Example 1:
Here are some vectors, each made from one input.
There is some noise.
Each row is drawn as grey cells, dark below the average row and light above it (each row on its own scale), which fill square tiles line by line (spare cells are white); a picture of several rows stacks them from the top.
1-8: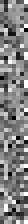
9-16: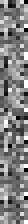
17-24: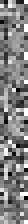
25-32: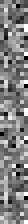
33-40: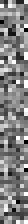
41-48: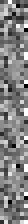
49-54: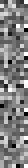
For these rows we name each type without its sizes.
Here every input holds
a point on a line.
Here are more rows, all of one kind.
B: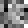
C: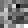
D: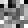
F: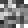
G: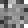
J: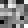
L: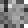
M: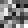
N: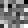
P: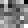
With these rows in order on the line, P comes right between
D and N.
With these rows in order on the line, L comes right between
B and G.
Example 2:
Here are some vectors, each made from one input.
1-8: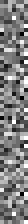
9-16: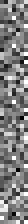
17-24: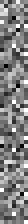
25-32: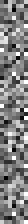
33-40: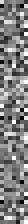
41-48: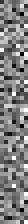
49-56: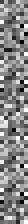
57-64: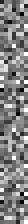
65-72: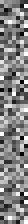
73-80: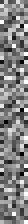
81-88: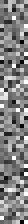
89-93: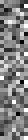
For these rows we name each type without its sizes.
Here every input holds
a point on a line.
